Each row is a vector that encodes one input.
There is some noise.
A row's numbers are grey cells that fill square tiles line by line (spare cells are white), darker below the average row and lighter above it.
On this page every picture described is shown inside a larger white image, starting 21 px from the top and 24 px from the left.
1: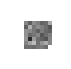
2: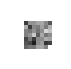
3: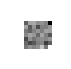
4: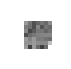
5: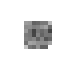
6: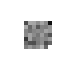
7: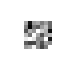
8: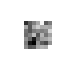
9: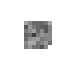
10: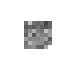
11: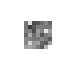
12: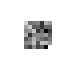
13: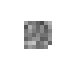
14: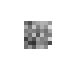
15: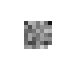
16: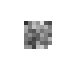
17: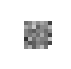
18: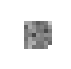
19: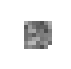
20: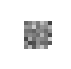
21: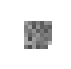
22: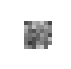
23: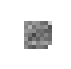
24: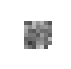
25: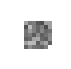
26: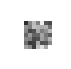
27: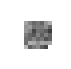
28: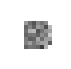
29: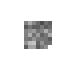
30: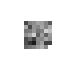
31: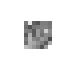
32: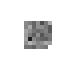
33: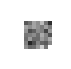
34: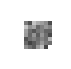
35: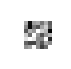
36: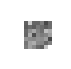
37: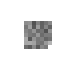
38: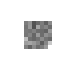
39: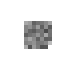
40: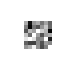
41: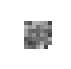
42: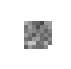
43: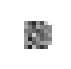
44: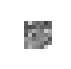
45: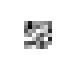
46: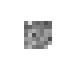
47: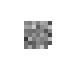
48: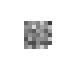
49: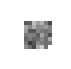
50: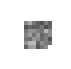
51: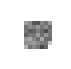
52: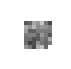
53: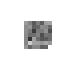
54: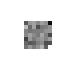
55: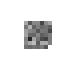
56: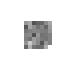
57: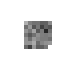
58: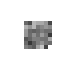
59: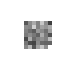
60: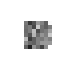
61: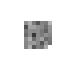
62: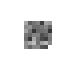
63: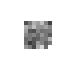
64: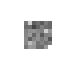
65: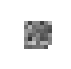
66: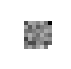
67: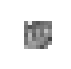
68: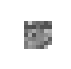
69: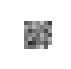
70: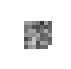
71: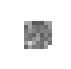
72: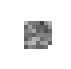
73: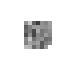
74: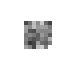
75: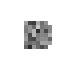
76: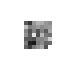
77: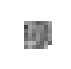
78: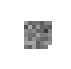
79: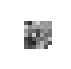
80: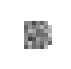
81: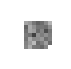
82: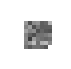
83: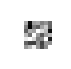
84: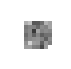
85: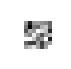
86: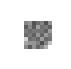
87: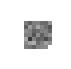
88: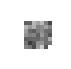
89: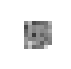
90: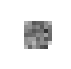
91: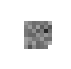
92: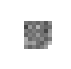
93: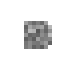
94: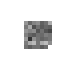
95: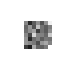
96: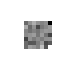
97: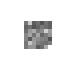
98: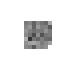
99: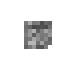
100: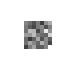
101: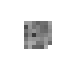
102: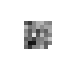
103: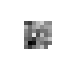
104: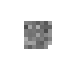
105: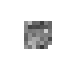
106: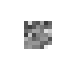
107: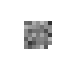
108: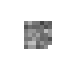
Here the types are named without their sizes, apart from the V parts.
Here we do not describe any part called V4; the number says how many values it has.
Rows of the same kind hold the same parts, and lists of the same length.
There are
3 kinds of row.
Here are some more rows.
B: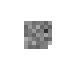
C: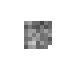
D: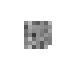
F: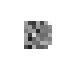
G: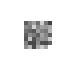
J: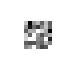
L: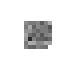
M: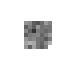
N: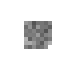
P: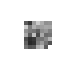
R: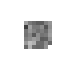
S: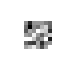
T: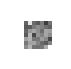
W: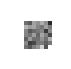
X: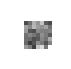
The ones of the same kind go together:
B, C, D, F, L, M, N, R, T
G, P, W, X
J, S

